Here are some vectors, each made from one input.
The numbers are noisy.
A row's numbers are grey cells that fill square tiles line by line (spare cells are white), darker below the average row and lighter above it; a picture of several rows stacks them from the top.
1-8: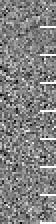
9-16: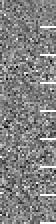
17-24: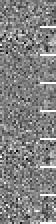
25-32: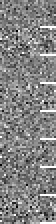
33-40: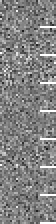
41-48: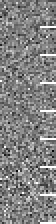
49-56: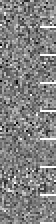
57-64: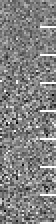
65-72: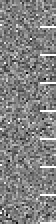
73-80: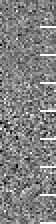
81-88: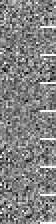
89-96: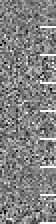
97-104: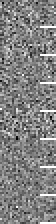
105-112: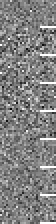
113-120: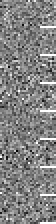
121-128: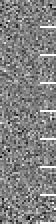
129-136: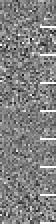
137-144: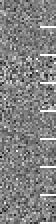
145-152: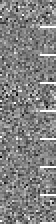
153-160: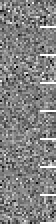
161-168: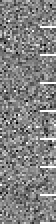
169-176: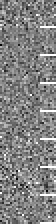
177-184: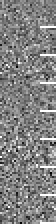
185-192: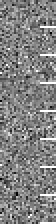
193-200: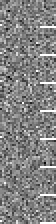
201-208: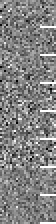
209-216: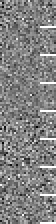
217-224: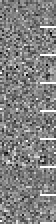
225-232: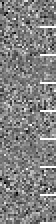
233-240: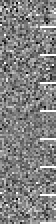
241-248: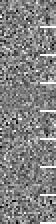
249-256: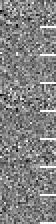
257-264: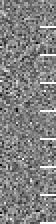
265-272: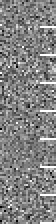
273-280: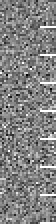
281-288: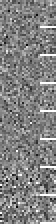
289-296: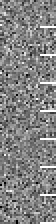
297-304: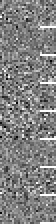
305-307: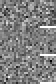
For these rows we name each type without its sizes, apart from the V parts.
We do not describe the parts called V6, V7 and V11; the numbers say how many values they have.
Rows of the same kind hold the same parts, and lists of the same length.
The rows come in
2 kinds.
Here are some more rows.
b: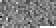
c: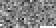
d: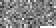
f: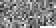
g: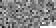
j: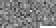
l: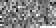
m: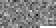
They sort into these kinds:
b, c, j, m
d, f, g, l

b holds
a label, a point on a line, a value of V6, a value of V7 and a value of V11.
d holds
a point on each of two lines.
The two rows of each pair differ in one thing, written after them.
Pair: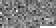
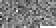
the value of V6
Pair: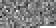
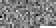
the value of V6
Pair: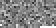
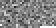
the value of V6
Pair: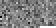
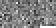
the label
